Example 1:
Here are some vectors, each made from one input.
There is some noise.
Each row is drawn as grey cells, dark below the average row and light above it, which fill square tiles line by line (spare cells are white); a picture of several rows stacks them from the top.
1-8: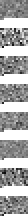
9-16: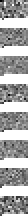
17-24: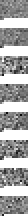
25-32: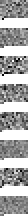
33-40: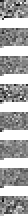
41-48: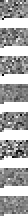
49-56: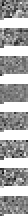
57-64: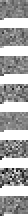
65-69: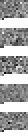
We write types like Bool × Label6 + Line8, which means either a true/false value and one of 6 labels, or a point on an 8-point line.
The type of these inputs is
Label6 × Line9.
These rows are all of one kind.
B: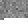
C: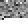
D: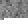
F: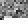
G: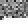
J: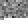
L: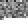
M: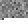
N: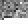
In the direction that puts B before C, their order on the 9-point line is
N, M, B, C, F, G, L, D, J.
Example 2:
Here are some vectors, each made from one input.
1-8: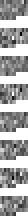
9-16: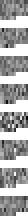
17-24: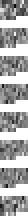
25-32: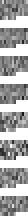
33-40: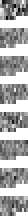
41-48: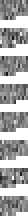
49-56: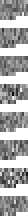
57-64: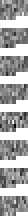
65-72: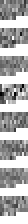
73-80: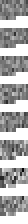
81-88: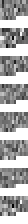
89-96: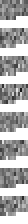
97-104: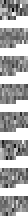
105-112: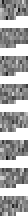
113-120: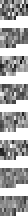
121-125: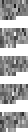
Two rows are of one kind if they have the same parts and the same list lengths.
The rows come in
3 kinds.
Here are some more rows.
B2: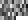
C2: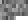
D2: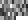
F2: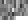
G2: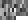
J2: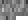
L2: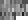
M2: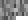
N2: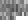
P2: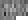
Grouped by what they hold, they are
B2, D2
C2, F2, G2, J2, L2, M2, P2
N2

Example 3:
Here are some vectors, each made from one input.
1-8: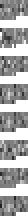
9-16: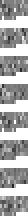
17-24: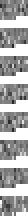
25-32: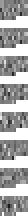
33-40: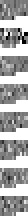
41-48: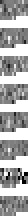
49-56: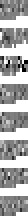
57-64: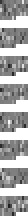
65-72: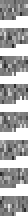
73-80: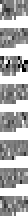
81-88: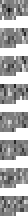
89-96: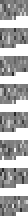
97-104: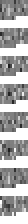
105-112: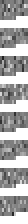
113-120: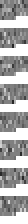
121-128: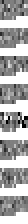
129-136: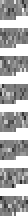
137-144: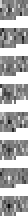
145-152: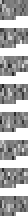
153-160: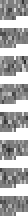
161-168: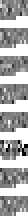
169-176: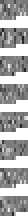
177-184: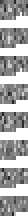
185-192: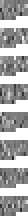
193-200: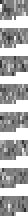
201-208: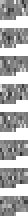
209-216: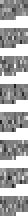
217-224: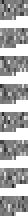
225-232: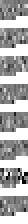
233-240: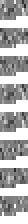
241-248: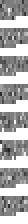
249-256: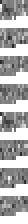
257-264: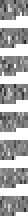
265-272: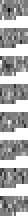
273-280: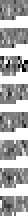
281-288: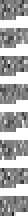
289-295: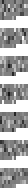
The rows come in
2 kinds.
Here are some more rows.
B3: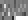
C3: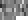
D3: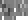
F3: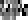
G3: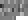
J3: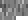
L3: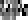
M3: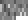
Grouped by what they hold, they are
B3, C3, D3, G3, J3, M3
F3, L3

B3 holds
a point on an 11-point circle and a true/false value.
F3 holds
a fixed value.
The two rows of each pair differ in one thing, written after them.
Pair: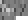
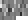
the true/false value
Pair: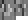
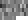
the place on the 11-point circle
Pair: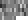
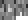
the place on the 11-point circle
